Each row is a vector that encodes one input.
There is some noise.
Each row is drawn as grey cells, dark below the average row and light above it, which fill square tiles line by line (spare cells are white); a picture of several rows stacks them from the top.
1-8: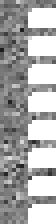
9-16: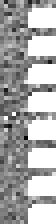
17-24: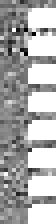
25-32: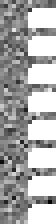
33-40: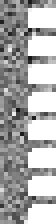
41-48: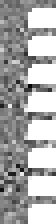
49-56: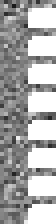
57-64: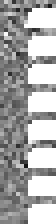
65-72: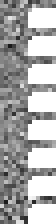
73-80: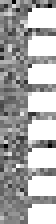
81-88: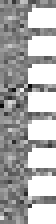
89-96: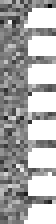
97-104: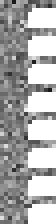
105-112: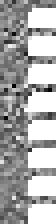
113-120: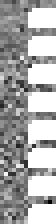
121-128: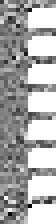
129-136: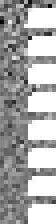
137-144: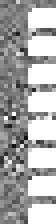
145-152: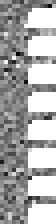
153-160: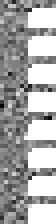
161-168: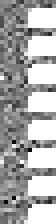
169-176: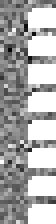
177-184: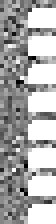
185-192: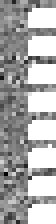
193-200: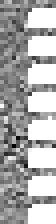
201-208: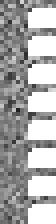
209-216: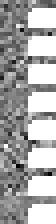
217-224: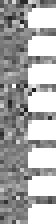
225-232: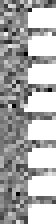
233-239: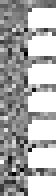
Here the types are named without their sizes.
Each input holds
a point on a line, together with either a point on a circle, or a fixed value.
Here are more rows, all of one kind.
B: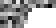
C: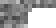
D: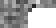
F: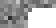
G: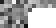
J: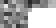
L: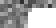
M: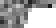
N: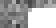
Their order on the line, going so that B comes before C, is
G, N, M, J, D, L, B, F, C.
